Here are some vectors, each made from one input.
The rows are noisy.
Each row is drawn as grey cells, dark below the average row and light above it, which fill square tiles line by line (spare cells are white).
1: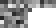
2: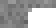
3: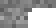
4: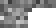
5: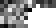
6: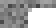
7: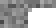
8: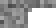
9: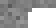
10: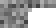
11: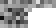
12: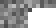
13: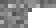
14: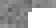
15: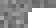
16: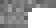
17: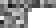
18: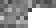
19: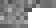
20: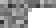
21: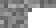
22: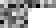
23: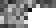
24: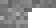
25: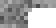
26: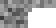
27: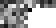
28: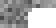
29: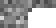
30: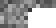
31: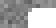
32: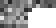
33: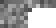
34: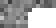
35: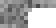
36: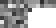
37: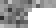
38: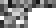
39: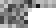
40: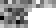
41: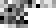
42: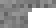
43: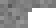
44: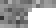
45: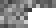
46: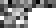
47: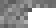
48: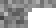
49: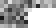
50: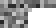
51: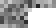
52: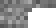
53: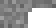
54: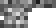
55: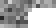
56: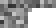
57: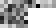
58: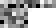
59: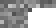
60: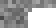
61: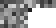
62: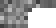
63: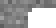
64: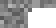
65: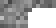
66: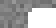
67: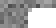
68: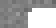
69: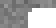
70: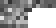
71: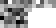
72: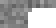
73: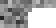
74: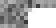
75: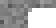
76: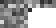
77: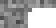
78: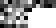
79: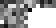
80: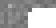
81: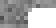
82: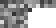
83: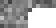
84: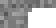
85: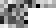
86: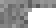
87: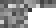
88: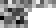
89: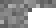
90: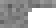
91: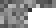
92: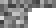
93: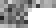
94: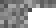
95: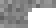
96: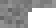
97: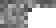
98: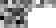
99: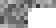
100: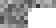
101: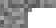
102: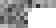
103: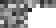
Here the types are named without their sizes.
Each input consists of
a label, together with either a fixed value, or four true/false values.
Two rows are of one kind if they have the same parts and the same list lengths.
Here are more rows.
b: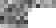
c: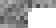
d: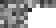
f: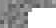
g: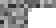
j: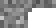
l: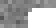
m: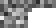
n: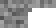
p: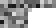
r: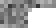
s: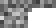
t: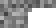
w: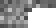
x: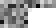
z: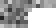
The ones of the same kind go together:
b, c, d, g, l, m, n, p, r, s, t, w, x, z
f, j

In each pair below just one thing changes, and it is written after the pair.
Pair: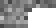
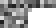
one of the four true/false values
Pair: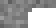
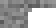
the label
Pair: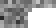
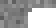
one of the four true/false values
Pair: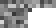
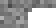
one of the four true/false values
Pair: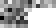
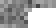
the label
